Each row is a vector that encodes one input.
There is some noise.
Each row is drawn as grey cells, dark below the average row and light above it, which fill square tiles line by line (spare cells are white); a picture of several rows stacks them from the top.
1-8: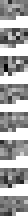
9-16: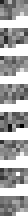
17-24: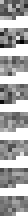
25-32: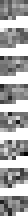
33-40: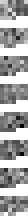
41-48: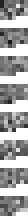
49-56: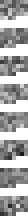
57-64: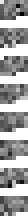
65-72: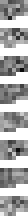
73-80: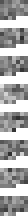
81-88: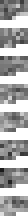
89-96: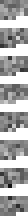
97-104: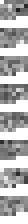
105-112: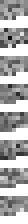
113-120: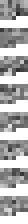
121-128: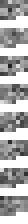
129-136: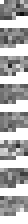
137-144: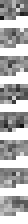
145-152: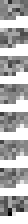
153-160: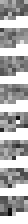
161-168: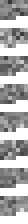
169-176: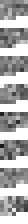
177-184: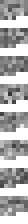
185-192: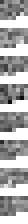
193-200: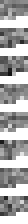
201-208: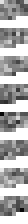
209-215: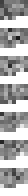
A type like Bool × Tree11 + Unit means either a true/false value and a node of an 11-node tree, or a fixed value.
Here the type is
(Bool × Bool × Bool × Bool + Unit) × Label6 × Label6.
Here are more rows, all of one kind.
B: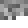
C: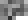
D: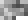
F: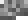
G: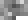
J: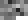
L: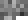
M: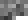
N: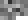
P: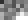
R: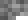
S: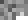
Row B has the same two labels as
P and S.
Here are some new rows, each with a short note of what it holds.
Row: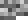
two labels (each one of 6)
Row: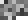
two labels (each one of 6) and four true/false values
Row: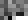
two labels (each one of 6)
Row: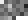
two labels (each one of 6) and four true/false values
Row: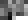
two labels (each one of 6)
